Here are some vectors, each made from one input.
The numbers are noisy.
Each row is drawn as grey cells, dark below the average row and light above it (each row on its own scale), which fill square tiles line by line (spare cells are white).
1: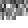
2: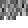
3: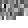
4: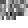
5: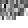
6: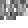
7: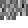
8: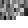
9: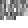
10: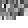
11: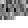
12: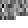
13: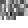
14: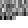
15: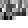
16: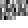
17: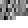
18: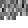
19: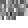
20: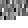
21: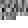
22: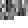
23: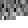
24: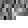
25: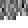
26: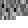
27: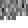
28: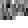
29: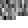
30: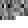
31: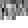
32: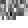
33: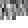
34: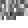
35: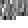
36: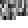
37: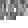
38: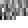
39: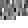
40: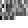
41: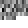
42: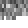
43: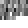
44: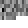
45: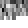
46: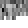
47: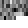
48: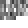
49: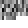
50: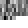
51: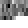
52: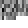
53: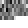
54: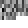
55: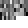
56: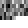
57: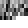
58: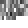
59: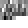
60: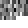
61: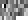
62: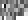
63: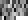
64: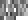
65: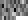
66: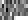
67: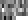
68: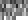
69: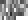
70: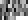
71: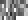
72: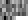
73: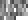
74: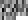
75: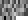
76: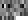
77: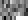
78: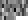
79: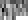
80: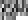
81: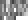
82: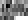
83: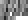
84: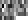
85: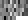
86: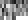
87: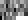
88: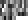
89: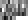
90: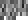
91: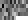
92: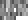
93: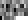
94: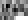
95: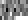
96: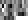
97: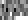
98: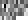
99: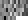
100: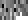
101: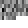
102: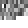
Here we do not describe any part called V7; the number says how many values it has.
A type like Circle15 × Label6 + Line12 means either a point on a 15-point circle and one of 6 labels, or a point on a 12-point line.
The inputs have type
(Bool × Circle5 + Unit) × V7.
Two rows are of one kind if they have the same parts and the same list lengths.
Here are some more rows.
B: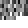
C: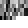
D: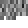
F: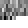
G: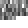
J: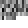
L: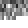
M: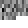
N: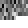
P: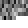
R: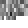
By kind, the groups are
B, C, F, G, N, P
D, J, L, M, R

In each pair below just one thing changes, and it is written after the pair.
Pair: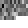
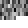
the place on the 5-point circle
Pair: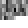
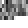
the place on the 5-point circle
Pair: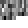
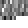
the place on the 5-point circle
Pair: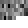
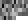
the value of V7
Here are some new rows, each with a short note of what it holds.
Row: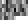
a point on a 5-point circle, a true/false value and a value of V7
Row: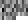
a value of V7
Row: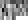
a value of V7
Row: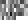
a value of V7
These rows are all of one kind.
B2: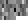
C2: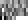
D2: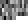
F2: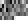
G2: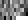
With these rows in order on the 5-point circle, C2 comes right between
B2 and G2.
